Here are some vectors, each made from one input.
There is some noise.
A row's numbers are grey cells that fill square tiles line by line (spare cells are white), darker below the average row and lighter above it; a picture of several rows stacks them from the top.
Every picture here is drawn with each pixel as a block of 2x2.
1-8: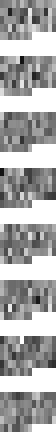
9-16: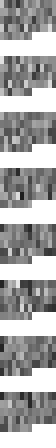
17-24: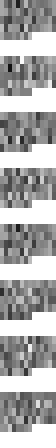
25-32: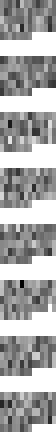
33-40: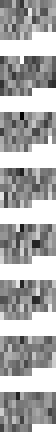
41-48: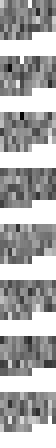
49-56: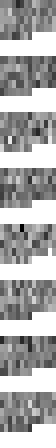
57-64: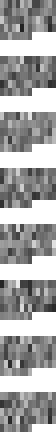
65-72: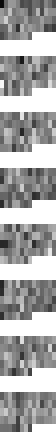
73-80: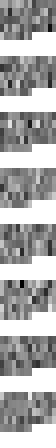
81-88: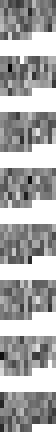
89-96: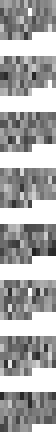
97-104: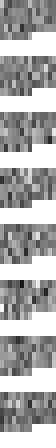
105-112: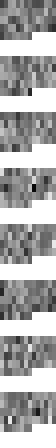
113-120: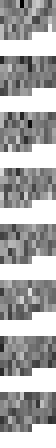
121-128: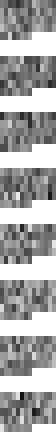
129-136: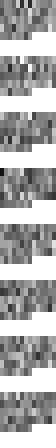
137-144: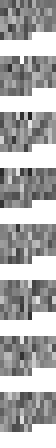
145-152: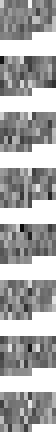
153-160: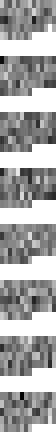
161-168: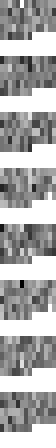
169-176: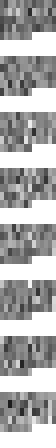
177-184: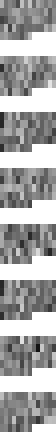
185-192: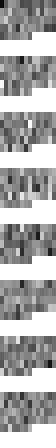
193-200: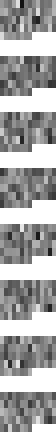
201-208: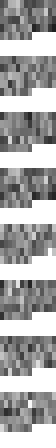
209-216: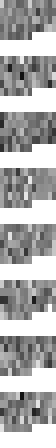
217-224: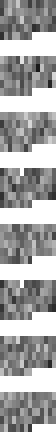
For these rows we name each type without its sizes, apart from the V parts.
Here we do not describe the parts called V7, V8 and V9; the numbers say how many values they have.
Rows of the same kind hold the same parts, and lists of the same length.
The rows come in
4 kinds.
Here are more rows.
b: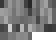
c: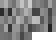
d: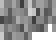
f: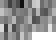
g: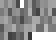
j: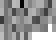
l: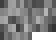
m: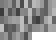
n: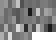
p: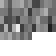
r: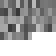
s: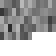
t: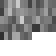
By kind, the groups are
b, l, t
c, g
d, f, j, m
n, p, r, s

